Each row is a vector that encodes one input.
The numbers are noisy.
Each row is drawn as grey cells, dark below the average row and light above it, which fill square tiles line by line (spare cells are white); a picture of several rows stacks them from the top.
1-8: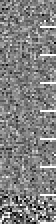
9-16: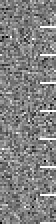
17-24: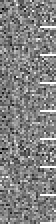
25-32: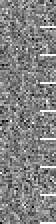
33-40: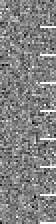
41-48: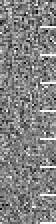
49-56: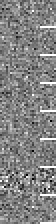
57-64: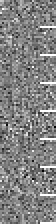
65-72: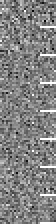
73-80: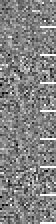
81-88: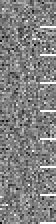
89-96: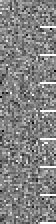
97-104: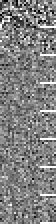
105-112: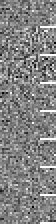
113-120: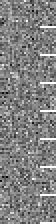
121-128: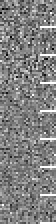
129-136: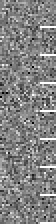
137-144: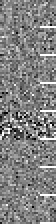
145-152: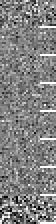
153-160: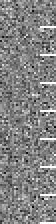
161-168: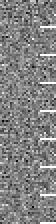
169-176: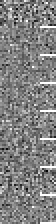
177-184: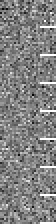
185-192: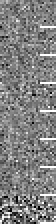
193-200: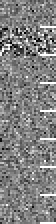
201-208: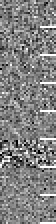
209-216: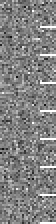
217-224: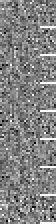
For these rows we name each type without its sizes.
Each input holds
a list of items, each two labels and a point on a line.
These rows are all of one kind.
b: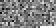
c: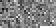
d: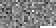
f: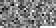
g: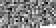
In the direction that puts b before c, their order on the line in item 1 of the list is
d, b, g, c, f.
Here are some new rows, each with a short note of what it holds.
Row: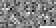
a list of two items
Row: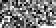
the empty list
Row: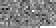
a list of one item
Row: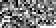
the empty list
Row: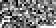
the empty list
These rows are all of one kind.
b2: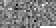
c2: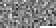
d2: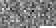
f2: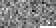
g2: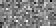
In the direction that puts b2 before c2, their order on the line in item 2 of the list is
b2, d2, f2, g2, c2.
